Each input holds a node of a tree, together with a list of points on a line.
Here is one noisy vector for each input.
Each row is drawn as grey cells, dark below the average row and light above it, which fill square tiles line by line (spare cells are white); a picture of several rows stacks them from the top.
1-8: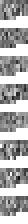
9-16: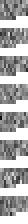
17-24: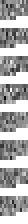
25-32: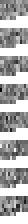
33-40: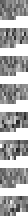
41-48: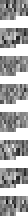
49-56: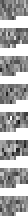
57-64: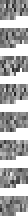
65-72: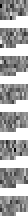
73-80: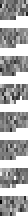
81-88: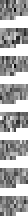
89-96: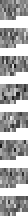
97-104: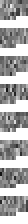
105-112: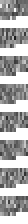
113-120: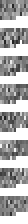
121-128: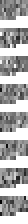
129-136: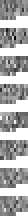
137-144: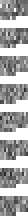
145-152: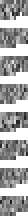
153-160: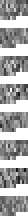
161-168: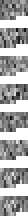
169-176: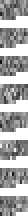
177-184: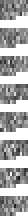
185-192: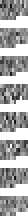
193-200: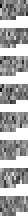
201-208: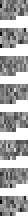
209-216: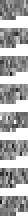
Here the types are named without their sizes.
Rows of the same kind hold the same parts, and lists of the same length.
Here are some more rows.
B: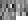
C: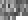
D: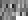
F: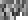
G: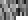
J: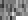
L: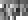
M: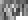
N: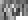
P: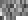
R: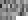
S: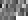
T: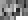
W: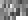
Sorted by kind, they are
B, D, P, R, S
C, F, G, L, M, N, T, W
J

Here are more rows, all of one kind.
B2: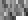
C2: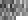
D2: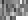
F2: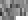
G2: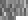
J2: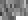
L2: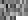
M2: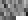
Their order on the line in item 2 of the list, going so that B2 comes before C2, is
F2, B2, M2, J2, C2, D2, G2, L2.
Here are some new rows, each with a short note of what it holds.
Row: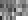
a node of a tree, together with a list of one item
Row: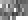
a node of a tree, together with the empty list
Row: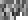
a node of a tree, together with the empty list
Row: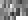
a node of a tree, together with the empty list
